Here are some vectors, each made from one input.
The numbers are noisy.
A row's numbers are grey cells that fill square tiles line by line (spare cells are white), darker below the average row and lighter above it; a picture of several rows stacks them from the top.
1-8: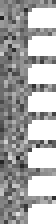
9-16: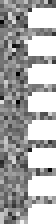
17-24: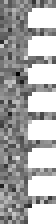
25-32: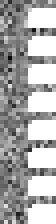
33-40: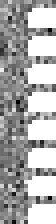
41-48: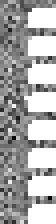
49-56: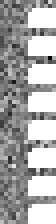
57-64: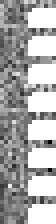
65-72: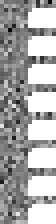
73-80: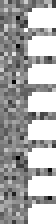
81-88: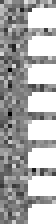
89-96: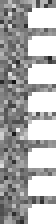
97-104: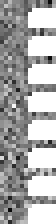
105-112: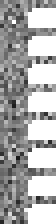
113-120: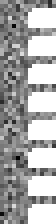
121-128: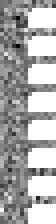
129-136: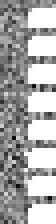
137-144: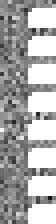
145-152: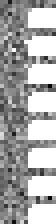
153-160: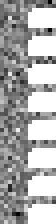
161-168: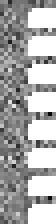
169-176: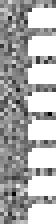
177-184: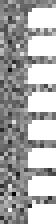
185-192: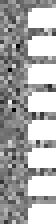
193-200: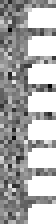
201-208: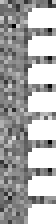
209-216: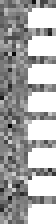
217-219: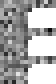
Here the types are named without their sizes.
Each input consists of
a node of each of two trees and four true/false values, together with either a fixed value, or a node of a tree.
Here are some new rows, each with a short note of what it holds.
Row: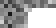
a node of each of three trees and four true/false values
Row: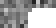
a node of each of three trees and four true/false values
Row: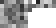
a node of each of two trees and four true/false values
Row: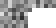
a node of each of two trees and four true/false values
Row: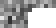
a node of each of three trees and four true/false values
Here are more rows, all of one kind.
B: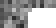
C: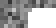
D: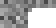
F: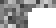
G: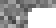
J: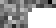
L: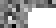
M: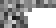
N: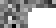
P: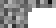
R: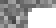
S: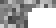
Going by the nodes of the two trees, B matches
F, M and P.
